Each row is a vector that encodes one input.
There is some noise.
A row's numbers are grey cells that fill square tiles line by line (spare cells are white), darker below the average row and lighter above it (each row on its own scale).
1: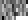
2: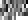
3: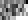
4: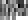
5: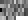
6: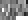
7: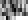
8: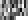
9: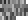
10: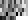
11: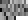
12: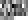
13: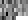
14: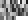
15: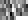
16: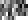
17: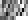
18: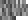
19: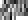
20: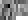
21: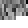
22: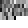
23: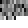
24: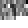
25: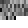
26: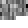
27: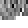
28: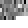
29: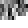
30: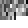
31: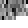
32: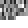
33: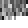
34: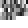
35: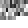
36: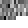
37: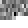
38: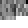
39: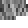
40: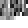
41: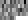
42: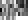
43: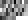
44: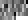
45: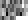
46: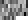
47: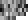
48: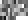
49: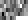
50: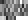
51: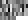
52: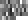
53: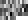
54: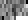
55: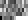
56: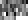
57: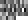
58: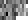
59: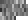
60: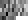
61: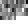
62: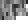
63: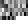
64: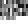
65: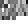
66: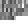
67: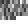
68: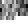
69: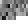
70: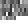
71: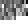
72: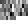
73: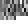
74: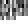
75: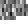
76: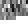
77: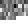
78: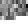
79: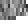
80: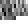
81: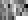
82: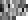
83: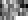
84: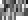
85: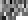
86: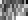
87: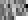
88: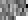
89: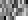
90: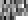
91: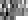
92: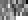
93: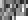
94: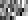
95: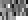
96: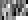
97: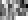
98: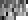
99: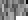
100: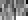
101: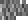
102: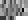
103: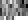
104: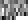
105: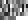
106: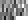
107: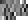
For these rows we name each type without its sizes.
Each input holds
either a fixed value, or a label and a true/false value, or a node of a tree.
